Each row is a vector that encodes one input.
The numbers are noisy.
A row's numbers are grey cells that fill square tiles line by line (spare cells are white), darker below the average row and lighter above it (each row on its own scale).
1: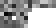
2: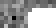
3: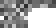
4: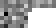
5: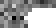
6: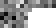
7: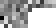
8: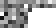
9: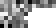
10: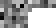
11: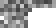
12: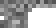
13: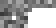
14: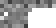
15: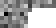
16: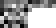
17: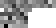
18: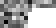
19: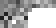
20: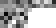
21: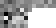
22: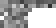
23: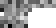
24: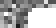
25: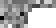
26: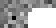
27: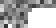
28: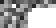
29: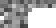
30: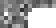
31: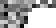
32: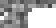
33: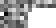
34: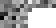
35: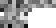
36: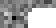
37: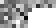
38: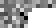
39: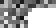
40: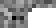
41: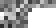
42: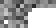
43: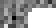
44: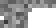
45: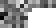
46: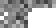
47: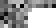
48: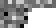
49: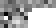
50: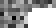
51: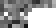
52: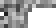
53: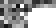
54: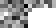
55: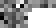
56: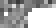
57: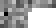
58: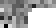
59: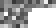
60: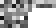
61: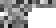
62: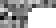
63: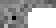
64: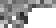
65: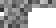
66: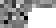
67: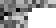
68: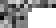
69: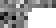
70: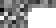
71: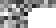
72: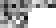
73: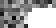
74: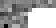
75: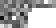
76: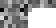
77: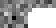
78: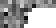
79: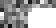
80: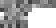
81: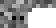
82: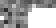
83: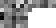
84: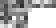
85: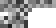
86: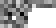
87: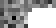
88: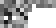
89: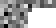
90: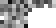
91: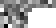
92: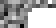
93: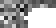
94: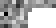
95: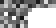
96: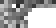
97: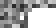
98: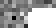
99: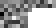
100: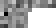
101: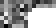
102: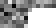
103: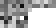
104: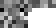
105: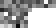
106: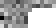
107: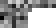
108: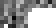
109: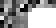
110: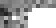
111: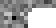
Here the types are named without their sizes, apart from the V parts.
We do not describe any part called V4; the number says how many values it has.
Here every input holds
a label and a true/false value, together with a list of values of V4.
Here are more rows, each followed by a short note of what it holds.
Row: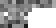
a label and a true/false value, together with a list of two items
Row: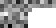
a label and a true/false value, together with a list of two items
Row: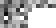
a label and a true/false value, together with a list of two items
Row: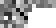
a label and a true/false value, together with a list of two items
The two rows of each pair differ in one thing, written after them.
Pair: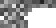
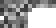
the label
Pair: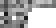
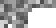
the value of V4 in item 1 of the list
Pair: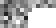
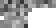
the true/false value
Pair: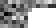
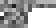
the value of V4 in item 1 of the list
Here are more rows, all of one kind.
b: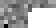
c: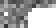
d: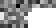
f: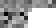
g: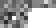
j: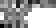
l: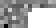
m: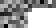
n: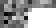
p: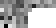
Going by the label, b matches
c, l and p.
